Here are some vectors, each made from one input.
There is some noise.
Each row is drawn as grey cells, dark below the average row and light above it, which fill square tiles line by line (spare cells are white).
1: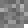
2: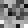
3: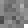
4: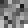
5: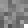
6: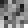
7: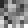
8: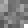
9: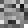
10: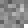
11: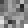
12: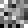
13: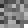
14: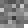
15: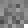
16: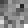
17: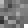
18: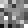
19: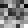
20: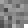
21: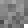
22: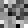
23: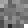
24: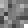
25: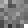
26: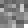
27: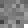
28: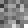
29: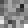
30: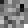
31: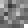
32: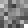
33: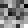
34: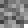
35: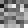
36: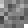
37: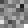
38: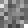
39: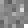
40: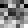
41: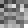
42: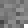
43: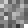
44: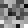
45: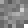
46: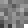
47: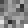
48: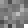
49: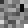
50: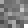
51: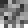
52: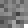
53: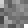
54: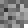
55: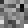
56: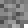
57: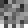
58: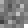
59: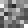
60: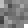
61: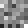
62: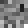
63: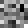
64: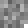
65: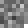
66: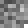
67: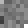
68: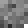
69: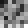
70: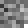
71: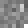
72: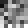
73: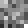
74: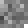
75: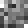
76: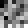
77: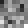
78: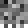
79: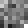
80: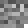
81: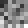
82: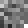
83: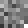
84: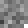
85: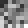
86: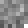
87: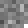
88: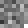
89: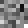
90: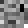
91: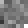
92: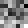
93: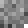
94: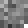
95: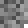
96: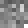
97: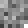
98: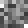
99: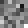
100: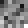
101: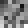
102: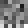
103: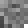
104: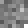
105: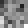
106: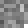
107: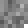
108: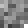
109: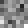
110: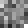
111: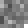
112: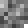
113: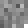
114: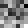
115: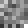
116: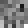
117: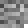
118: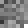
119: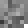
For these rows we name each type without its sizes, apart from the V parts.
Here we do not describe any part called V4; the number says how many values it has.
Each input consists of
a list of items, each a point on a line and a value of V4.
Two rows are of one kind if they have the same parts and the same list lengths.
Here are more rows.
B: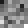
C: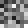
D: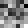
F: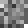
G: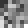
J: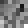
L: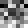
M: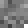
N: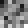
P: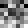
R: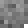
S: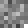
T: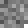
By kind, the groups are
B, G, J, N
C, F, M, R, S, T
D, L, P

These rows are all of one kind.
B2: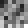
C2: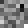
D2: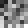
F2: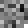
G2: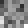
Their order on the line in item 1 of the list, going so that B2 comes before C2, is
F2, B2, C2, D2, G2.
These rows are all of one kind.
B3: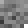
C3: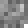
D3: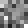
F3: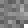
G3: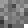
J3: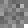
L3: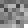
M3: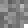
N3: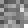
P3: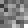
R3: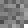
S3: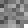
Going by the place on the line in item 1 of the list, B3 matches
J3 and R3.
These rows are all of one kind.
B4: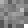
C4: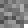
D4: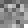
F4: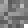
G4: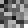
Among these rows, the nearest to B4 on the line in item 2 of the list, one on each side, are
D4 and G4.
